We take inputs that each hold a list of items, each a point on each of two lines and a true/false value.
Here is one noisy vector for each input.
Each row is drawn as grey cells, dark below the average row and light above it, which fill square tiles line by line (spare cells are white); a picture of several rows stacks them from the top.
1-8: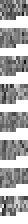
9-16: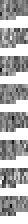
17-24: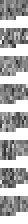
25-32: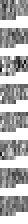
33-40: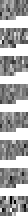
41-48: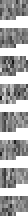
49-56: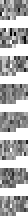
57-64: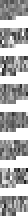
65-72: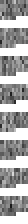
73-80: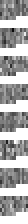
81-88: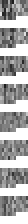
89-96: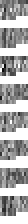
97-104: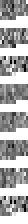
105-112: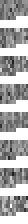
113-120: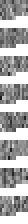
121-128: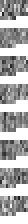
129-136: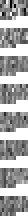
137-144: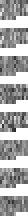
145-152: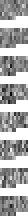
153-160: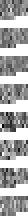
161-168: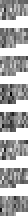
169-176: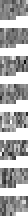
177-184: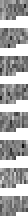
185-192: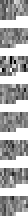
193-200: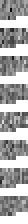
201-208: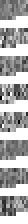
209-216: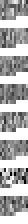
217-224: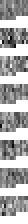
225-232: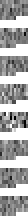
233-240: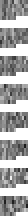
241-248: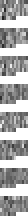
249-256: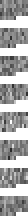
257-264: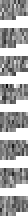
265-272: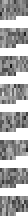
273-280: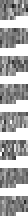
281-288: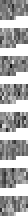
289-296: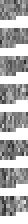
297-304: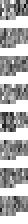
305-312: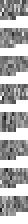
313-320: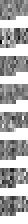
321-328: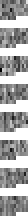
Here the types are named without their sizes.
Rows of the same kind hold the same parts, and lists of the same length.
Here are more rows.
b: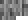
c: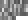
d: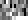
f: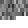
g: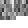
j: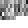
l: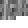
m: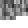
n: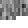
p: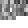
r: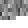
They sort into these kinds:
b, g, j, l, n, r
c, p
d
f, m

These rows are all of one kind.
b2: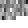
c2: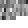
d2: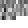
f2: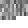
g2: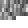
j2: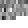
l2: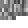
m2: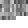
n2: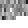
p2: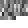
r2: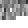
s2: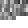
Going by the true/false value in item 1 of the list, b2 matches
d2, f2, g2 and p2.
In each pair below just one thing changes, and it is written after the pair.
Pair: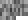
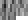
the place on one of the two lines in item 1 of the list
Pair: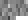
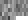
the place on one of the two lines in item 1 of the list
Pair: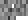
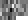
the true/false value in item 1 of the list
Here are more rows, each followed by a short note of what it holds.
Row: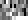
the empty list
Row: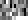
the empty list
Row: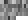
a list of two items
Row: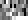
the empty list
